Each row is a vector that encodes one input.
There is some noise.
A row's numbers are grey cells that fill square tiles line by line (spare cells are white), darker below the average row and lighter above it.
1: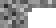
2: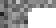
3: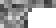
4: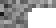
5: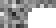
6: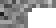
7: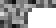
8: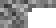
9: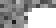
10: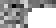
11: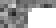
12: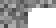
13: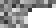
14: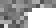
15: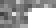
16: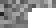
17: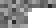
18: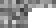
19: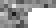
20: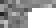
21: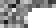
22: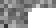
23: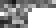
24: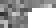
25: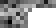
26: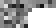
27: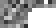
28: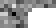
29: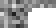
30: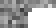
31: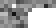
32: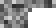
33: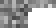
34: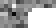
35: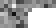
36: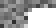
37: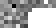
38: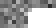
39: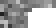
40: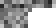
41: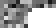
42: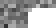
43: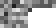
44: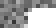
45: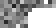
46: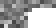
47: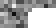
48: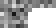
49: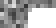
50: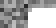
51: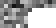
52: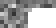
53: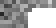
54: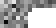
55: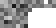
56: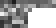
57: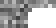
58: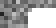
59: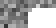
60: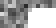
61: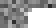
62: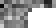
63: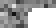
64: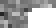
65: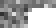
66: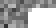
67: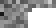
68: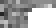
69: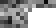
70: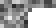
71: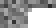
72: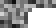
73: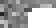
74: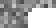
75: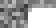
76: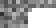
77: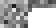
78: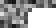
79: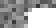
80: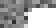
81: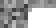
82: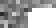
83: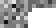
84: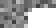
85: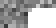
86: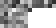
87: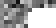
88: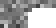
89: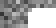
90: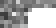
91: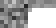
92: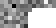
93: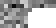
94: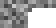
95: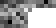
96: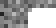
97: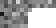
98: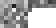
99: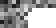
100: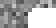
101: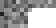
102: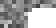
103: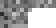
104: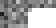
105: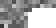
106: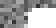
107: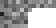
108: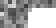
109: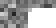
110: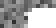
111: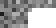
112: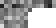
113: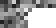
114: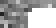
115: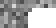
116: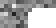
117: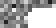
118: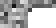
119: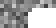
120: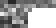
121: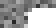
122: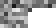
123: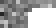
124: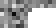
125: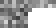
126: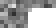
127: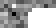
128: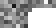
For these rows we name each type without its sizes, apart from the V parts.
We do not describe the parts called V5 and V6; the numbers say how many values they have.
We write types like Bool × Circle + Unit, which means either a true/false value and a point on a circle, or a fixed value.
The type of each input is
Bool × Bool × Bool × Bool + Line + V5 × V6.
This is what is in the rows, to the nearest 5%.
About 10% of them hold a point on a line. About 70% of them hold four true/false values. The rest hold a value of V5 and a value of V6.
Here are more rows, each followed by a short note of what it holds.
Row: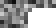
a point on a line
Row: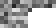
a value of V5 and a value of V6
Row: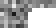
four true/false values
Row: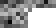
a point on a line
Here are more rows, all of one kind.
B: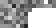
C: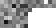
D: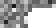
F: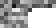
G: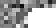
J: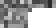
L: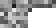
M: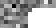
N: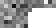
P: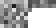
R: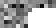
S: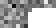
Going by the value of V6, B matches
L and P.
